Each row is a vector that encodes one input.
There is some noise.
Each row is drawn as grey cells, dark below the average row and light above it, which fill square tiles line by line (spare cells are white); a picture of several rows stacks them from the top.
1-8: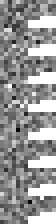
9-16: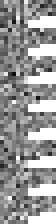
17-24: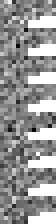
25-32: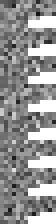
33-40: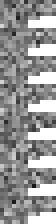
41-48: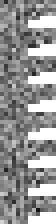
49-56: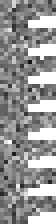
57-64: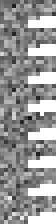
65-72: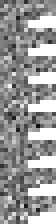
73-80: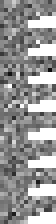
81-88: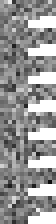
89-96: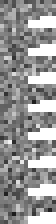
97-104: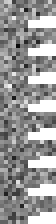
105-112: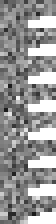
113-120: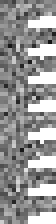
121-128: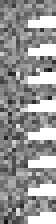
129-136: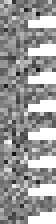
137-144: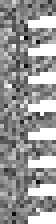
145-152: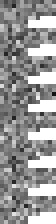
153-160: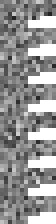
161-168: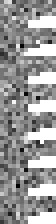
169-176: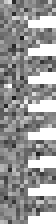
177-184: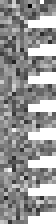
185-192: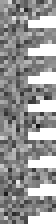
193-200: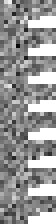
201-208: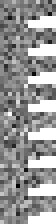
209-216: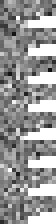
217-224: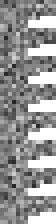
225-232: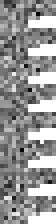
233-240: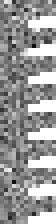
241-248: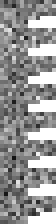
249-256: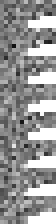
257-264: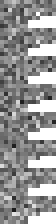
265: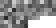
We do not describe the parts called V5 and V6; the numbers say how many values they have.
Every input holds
either three true/false values, or a value of V5 and a value of V6, or a list of up to two points on a 7-point line.
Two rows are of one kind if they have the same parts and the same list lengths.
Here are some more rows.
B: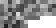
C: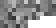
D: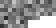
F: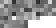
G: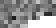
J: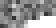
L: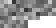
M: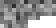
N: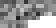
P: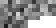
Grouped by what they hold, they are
B, P
C, G, J
D
F, L
M, N

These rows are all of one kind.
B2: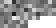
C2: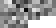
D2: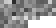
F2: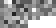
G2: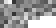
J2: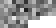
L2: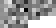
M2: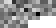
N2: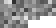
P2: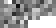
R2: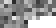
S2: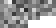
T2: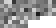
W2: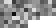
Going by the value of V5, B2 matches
C2, M2 and W2.
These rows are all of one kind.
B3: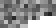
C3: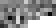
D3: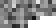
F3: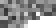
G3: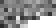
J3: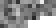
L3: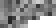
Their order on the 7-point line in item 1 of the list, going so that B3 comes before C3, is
F3, J3, L3, B3, D3, C3, G3.
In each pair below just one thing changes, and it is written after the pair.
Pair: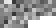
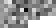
the value of V5
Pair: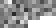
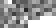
the value of V6
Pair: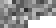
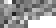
the value of V5
